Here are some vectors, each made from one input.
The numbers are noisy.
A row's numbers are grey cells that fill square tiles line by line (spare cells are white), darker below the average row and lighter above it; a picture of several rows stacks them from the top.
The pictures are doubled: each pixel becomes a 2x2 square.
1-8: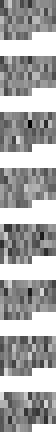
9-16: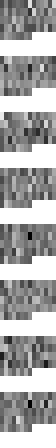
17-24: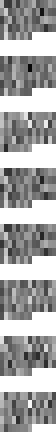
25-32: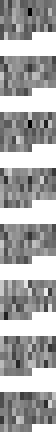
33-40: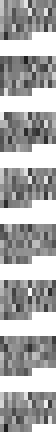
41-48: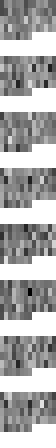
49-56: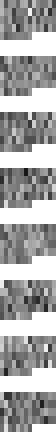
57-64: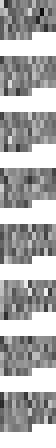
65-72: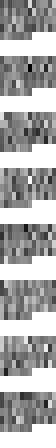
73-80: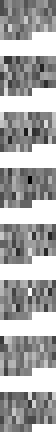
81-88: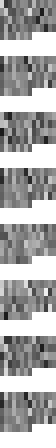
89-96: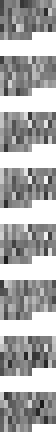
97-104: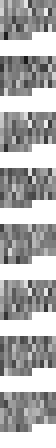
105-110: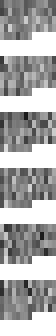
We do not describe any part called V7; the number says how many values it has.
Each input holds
a true/false value, together with either a point on a 5-point line, or a value of V7.
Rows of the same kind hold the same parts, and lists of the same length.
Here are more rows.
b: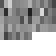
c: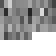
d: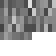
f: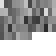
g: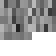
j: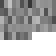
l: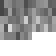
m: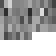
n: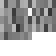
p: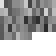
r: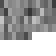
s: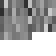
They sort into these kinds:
b, c, d, j, l, m, r, s
f, g, n, p

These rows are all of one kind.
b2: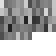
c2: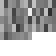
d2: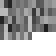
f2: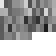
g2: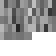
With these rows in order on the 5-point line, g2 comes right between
c2 and d2.
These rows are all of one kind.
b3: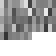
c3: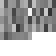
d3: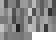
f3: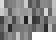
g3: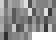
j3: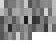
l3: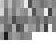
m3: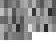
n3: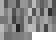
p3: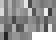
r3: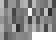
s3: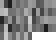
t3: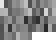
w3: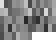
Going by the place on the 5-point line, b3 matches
g3, t3 and w3.
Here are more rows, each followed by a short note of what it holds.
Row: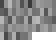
a true/false value and a value of V7
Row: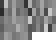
a true/false value and a value of V7
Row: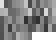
a point on a 5-point line and a true/false value
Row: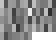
a point on a 5-point line and a true/false value
